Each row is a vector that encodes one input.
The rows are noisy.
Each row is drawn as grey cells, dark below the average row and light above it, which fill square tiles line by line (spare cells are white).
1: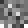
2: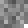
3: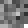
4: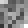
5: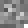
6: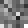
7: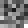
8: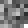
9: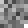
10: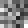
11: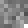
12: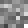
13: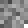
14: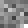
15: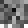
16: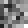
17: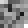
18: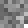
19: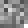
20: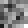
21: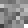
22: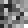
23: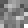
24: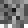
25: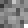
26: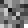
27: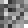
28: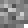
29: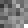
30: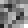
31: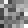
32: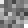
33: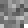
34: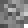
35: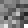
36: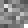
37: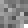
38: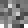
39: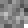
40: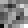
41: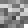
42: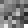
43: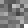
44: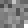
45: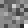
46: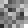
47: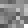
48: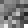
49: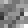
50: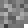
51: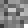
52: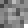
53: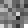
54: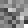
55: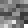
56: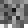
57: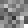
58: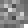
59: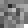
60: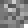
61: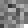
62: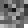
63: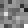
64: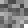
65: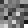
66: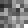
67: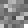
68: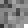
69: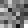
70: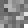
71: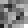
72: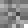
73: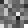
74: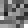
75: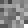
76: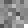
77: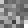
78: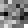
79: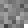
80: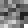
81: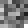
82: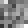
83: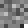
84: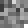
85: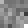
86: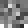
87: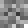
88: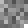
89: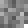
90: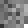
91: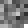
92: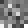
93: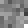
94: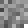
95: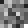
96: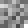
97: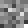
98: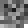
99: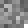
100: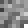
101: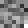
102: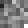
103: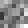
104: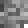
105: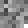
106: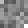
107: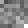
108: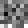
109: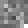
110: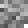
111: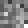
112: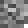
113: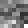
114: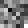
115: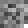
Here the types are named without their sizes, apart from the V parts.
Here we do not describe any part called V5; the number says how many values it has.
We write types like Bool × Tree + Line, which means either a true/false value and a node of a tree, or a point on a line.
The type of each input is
(Bool × Bool × Bool × Bool + Unit) × V5 + Tree.
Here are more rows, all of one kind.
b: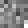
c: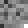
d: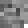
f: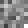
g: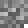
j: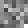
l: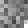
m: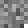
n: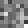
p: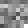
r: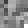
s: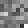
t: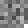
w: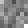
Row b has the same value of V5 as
g, m, s and t.
